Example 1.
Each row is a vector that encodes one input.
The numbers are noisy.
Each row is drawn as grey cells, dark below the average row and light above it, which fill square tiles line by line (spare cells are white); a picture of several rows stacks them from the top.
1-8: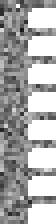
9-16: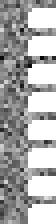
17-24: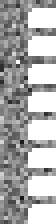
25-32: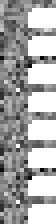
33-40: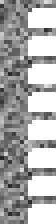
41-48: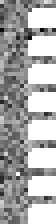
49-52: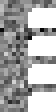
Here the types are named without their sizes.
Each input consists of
a point on a line.
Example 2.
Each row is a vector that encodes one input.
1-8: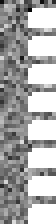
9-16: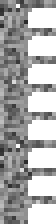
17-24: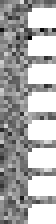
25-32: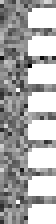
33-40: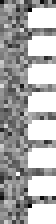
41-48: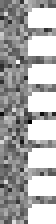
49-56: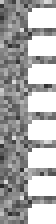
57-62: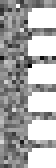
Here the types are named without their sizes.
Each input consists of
a point on a line.
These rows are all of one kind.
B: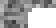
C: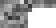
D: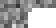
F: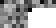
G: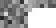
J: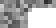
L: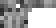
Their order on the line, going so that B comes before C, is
L, G, D, B, J, C, F.
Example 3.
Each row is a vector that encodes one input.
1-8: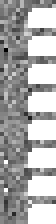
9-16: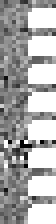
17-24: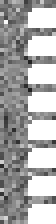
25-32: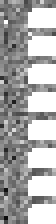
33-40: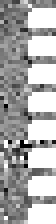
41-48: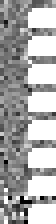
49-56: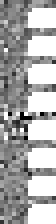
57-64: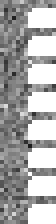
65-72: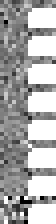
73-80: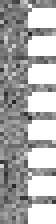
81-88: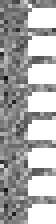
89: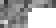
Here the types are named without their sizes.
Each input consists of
either a fixed value, or four true/false values.
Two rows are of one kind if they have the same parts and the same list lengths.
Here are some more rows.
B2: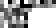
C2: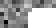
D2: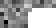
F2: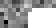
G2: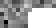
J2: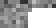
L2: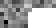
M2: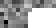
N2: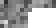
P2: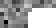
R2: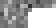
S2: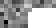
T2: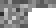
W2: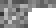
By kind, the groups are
B2
C2, D2, F2, G2, J2, L2, M2, N2, P2, R2, S2, T2, W2

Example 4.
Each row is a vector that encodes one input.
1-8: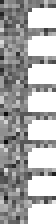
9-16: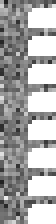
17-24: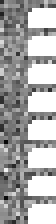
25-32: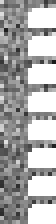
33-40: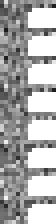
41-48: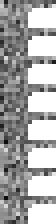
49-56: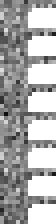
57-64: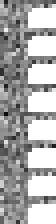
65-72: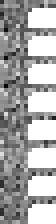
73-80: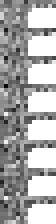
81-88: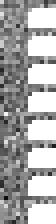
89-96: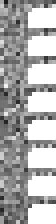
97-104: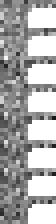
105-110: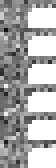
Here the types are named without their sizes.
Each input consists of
three true/false values.
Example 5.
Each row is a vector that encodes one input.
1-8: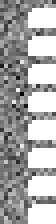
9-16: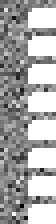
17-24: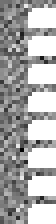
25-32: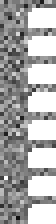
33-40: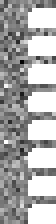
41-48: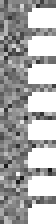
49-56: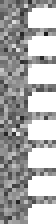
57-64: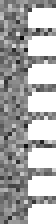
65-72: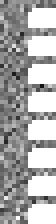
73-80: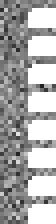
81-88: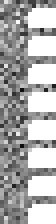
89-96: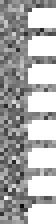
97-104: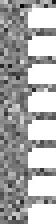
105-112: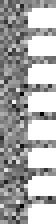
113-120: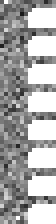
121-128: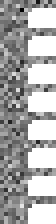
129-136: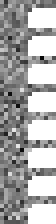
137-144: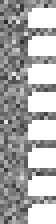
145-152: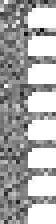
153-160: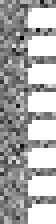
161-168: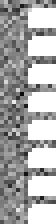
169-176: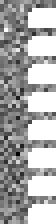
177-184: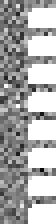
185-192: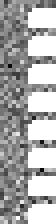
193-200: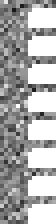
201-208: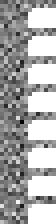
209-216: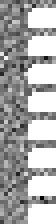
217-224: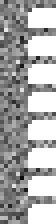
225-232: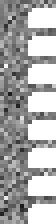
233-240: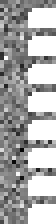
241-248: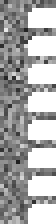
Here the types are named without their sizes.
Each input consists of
a point on a line.
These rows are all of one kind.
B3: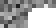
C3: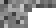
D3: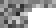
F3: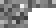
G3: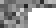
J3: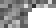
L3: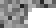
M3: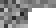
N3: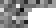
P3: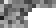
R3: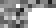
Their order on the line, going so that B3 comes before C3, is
P3, J3, B3, M3, F3, C3, G3, L3, D3, N3, R3.
